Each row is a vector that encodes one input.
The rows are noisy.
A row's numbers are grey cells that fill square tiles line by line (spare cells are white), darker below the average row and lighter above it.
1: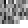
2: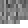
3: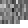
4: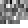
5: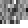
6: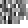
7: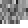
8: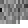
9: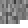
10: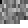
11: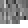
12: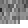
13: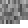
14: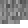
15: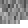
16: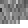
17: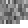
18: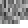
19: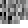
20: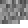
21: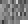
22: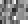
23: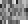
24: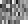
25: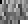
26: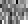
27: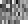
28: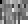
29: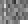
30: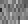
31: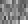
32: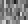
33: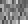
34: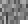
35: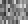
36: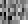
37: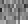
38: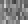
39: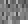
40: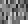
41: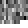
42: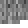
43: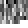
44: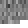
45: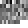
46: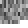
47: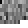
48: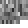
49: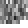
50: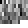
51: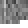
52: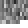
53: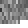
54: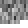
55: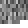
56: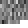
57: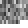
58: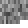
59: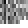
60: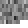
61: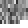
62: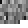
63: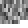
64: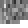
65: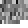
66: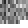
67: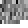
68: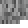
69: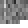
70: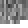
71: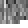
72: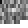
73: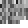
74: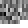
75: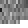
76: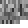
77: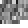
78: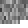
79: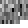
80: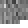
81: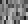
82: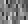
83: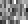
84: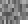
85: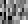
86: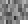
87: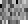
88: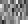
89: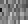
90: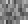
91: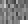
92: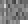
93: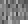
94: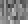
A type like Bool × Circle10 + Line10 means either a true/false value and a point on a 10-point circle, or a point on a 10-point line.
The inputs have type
Bool × Tree8 + Line7.
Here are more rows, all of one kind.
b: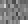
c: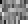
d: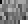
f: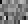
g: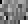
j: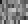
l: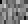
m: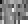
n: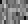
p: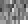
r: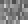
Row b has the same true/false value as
p and r.
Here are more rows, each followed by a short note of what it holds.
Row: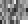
a point on a 7-point line
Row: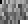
a node of an 8-node tree and a true/false value
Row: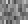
a node of an 8-node tree and a true/false value
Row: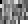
a node of an 8-node tree and a true/false value
